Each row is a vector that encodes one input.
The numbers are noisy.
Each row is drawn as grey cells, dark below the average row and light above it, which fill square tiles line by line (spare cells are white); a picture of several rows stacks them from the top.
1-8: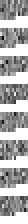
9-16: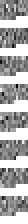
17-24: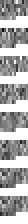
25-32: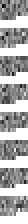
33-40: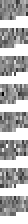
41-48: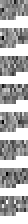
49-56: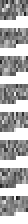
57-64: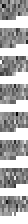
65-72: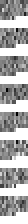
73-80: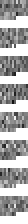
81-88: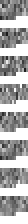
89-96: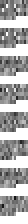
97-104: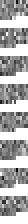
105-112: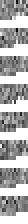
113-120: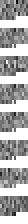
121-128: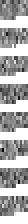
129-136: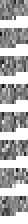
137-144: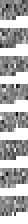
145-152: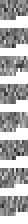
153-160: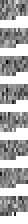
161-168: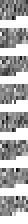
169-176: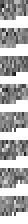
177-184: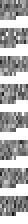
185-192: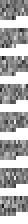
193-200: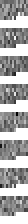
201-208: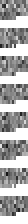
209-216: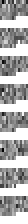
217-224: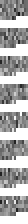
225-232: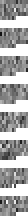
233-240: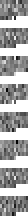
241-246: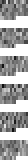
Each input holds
two labels (each one of 9).
